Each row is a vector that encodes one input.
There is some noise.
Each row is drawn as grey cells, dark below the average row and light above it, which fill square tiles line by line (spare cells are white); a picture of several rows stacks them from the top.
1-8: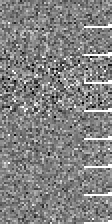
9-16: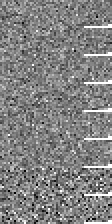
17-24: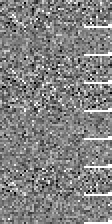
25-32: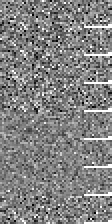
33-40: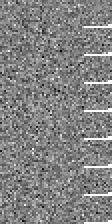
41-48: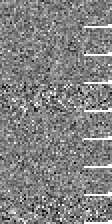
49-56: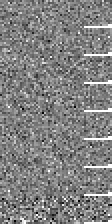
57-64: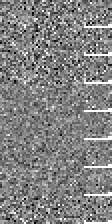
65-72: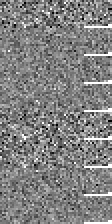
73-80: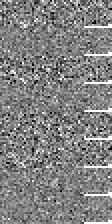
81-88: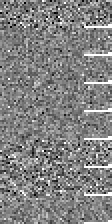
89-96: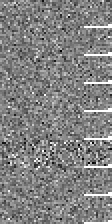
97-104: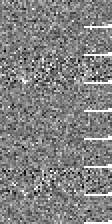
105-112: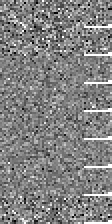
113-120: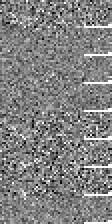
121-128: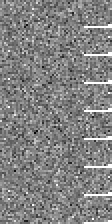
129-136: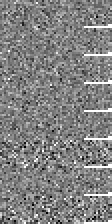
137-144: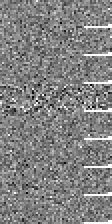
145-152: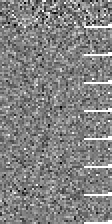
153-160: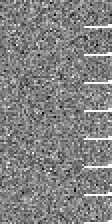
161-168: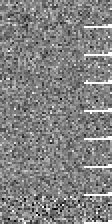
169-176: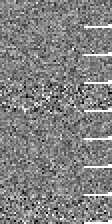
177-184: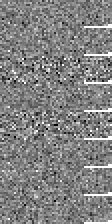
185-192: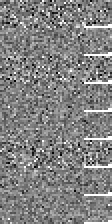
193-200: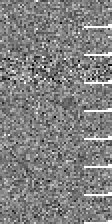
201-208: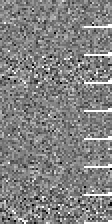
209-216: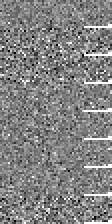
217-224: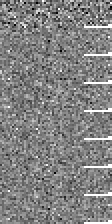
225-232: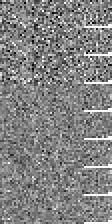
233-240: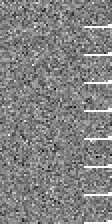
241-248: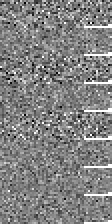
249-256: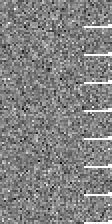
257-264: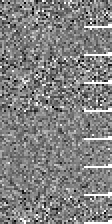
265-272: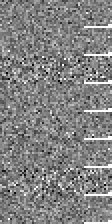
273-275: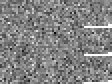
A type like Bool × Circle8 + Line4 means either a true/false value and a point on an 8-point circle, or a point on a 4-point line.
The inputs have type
(Line11 × (Tree11 + Unit) + Tree7 × Tree7) × Tree7 × Tree7 × Tree7.
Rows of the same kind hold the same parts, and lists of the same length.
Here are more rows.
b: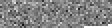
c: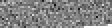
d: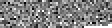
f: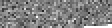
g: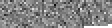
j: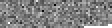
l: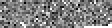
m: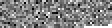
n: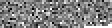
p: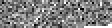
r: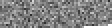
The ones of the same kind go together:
b, c, f, g, r
d, l, m, n, p
j

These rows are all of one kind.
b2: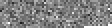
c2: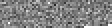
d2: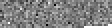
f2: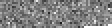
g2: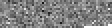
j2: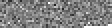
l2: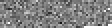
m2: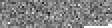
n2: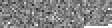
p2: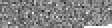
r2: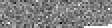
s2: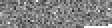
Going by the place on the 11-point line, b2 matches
m2, n2 and p2.
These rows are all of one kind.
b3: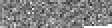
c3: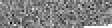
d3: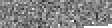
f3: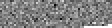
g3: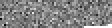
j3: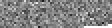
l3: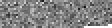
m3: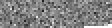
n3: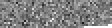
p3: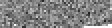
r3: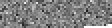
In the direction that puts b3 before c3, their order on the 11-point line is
n3, b3, g3, d3, m3, p3, c3, f3, l3, j3, r3.
